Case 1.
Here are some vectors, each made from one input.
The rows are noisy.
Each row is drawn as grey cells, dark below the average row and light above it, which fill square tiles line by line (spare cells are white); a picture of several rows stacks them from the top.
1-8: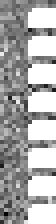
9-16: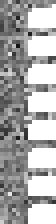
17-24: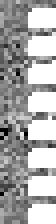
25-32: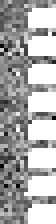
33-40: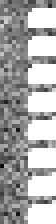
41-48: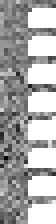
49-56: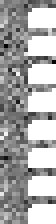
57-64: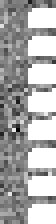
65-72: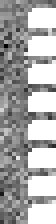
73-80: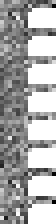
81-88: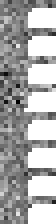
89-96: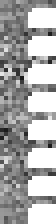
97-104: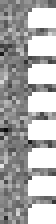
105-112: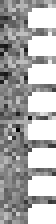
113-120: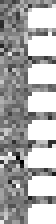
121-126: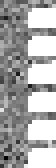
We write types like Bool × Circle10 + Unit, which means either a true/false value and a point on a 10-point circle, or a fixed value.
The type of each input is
Bool × Bool × Bool + Label7.
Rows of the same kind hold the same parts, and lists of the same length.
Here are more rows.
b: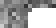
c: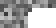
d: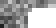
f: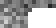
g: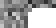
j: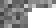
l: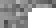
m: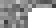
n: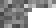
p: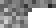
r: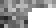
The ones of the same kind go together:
b, c, f, g, l, m, p
d, j, n, r

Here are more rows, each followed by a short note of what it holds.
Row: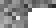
three true/false values
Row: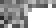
one of 7 labels
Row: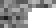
one of 7 labels
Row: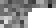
three true/false values
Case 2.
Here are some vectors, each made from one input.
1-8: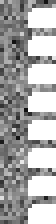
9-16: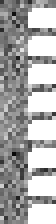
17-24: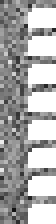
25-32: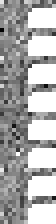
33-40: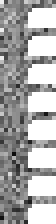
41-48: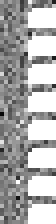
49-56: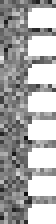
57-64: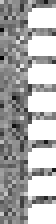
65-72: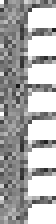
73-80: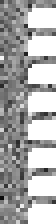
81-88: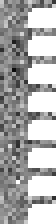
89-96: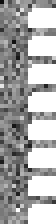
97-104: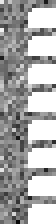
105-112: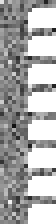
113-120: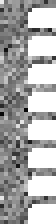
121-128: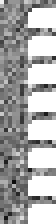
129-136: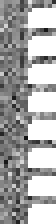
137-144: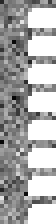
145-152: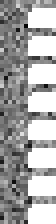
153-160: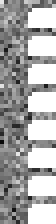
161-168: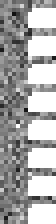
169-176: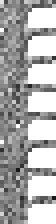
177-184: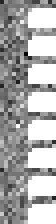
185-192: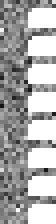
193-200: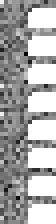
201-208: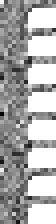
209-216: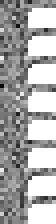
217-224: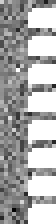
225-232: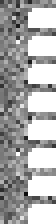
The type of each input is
Circle9 + Circle13.
